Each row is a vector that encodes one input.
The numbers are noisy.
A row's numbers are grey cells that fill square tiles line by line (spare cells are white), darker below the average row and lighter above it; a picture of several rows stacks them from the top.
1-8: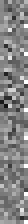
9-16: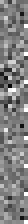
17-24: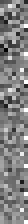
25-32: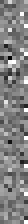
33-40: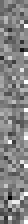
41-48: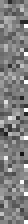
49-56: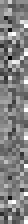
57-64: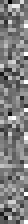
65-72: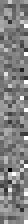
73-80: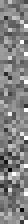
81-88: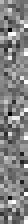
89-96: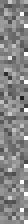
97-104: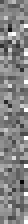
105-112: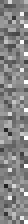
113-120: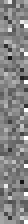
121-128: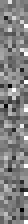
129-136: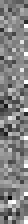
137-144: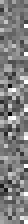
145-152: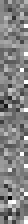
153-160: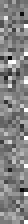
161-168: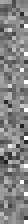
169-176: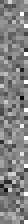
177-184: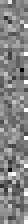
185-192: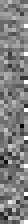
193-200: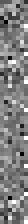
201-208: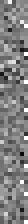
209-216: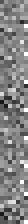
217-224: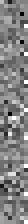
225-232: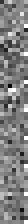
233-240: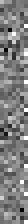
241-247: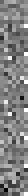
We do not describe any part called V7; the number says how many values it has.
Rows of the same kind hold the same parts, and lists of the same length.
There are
3 kinds of row.
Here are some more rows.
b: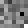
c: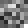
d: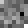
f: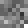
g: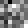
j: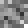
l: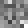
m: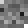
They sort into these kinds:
b, d, f, m
c, g
j, l

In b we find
one of 8 labels and a value of V7.
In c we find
a point on a 6-point line and a true/false value.
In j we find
a point on an 8-point circle and a value of V7.
